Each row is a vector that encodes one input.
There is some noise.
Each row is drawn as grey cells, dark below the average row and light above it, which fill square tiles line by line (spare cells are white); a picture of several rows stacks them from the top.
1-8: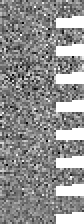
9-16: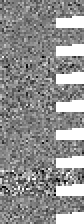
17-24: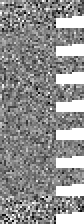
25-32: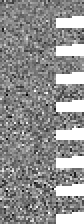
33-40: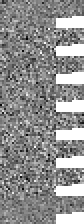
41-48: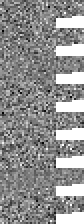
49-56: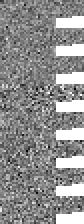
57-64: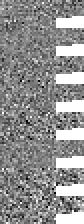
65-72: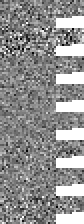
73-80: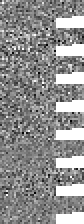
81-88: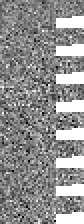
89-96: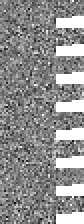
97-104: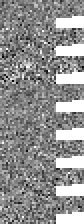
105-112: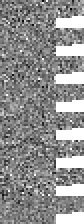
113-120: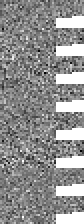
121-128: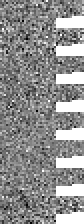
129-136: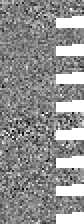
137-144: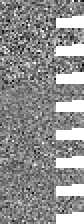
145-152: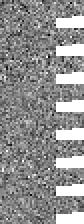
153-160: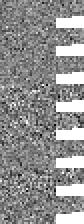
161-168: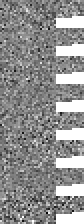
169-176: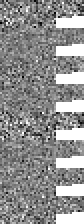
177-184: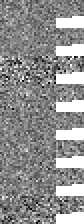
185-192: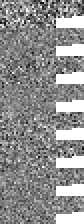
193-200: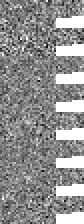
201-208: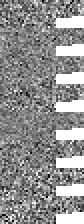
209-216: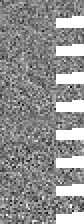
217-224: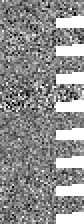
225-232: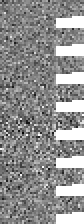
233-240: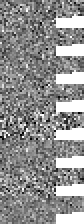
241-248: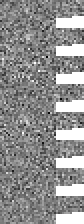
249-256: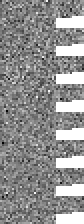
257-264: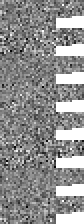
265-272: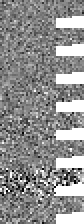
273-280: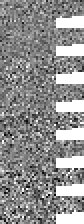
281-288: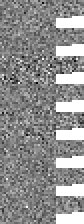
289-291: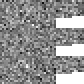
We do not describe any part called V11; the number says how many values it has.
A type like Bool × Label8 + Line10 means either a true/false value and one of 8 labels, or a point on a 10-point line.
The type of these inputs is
Bool × (Circle6 × Circle6 + V11) × Line8.
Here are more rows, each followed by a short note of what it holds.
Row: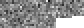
a point on an 8-point line, a true/false value and a value of V11
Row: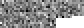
a point on each of two 6-point circles, a point on an 8-point line and a true/false value
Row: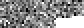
a point on each of two 6-point circles, a point on an 8-point line and a true/false value
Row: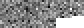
a point on each of two 6-point circles, a point on an 8-point line and a true/false value
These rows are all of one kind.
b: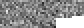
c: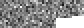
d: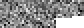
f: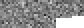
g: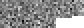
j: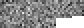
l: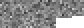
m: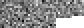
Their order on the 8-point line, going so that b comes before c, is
f, b, g, m, j, d, l, c.
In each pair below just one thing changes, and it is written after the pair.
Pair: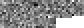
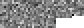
the place on one of the two 6-point circles
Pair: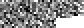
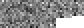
the true/false value
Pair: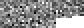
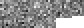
the true/false value
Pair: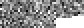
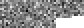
the place on one of the two 6-point circles
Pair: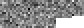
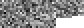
the true/false value
